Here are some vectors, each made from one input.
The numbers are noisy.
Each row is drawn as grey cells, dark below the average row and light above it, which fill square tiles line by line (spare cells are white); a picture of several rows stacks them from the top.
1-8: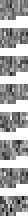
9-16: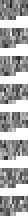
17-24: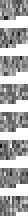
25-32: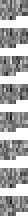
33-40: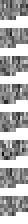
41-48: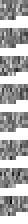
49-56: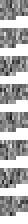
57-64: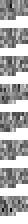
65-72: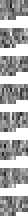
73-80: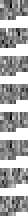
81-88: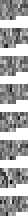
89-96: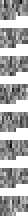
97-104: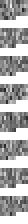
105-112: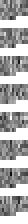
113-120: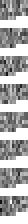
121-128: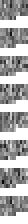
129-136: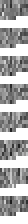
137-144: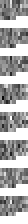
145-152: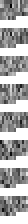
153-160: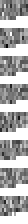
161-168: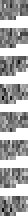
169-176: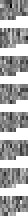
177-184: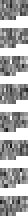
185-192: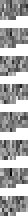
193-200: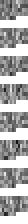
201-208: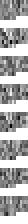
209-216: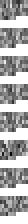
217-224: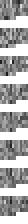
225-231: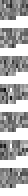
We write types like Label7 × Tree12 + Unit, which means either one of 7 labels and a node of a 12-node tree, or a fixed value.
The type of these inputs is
Label5 × Line6 × Line6 × Line6 + Line9.
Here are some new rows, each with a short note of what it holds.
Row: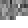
a point on a 9-point line
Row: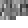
a point on a 9-point line
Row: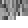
one of 5 labels and a point on each of three 6-point lines
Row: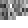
one of 5 labels and a point on each of three 6-point lines
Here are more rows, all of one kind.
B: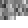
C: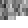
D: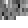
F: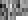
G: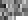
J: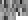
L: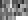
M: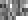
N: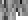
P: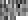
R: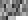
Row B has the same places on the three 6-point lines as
C, J and N.
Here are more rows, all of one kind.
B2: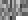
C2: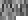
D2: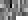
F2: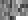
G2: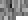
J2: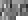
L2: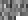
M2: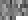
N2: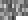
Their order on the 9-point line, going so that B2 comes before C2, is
D2, G2, N2, B2, M2, F2, L2, J2, C2.
